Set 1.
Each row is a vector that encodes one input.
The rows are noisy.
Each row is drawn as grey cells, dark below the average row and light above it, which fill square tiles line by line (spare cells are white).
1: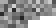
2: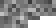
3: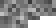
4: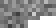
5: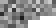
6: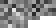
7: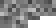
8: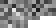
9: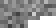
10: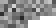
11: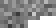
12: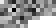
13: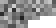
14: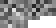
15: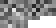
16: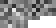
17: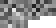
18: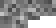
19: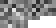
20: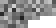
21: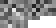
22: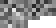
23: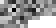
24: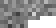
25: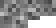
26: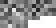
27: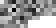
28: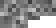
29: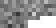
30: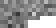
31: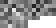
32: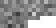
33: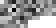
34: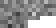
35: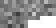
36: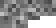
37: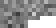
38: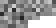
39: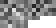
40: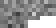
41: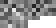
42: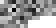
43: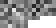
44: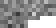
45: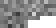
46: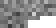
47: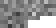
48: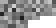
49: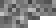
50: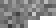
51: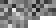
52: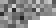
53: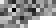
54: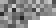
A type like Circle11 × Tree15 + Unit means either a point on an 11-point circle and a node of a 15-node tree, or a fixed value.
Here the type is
Line5.
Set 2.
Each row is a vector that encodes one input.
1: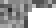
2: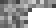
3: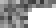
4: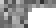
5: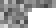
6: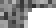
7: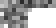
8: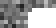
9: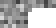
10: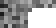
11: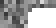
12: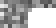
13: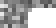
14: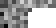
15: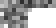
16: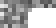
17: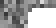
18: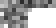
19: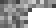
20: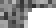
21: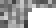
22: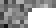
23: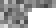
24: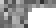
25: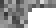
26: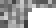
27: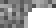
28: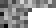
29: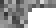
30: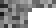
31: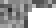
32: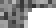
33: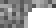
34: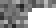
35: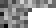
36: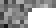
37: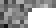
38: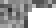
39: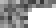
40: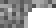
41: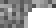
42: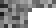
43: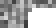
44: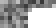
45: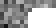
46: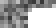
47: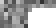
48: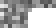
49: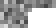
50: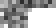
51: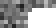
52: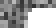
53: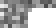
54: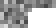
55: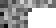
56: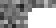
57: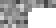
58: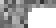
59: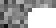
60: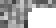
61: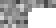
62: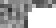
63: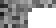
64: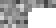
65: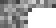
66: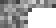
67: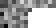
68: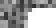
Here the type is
Bool × Bool × Bool × Bool.
